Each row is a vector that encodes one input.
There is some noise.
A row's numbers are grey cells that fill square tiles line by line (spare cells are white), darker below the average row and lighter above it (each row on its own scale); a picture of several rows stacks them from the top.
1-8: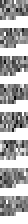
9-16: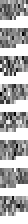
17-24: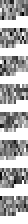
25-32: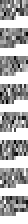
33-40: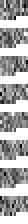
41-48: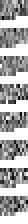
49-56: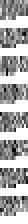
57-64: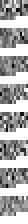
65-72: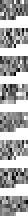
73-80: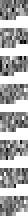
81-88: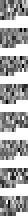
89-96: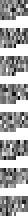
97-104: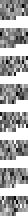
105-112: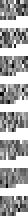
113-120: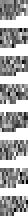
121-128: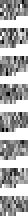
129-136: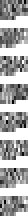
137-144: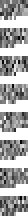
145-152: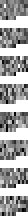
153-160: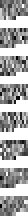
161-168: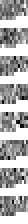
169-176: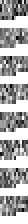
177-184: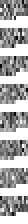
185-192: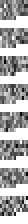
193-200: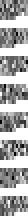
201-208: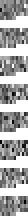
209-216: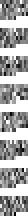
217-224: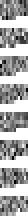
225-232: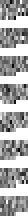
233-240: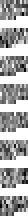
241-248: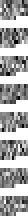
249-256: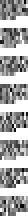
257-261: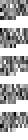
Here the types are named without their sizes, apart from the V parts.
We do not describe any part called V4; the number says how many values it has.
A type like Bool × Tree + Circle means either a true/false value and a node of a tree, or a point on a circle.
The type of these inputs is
Circle × List(V4) + Tree + Unit.
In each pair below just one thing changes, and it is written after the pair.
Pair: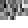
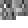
the value of V4 in item 2 of the list
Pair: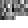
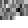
the value of V4 in item 2 of the list
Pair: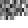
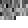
the place on the circle
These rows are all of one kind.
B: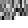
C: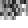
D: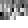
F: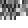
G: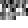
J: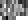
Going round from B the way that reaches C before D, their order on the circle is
B, C, J, D, F, G.
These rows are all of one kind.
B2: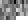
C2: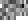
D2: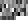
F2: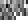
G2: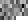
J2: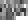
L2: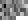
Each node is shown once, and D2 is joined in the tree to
G2.
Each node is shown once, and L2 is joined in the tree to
B2, F2 and G2.
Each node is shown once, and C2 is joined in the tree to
B2.
